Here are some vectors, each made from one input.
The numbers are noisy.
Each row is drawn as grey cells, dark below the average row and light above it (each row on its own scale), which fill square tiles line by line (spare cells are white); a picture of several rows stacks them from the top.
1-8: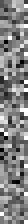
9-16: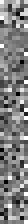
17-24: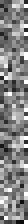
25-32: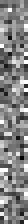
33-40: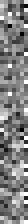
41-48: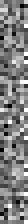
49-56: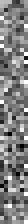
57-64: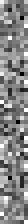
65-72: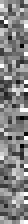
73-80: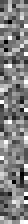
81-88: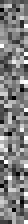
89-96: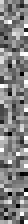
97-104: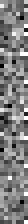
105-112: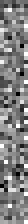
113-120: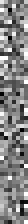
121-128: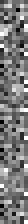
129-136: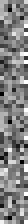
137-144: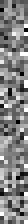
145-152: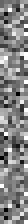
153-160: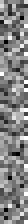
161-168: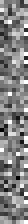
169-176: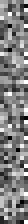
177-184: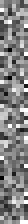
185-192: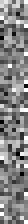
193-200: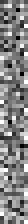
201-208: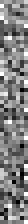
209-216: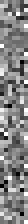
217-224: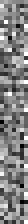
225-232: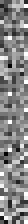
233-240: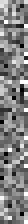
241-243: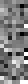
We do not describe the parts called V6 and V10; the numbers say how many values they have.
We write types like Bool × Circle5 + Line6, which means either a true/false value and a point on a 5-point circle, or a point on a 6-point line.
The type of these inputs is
Bool × Bool × Bool + Line8 + V6 × V10.
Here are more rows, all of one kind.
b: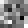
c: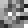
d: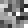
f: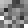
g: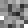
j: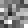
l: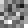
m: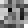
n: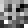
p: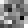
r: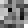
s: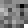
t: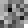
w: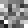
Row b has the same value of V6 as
m, p, r and t.
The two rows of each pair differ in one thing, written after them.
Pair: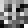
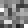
the value of V10
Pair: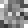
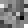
the value of V10
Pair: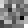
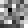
the value of V10
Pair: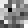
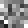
the value of V6
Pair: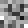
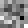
the value of V10
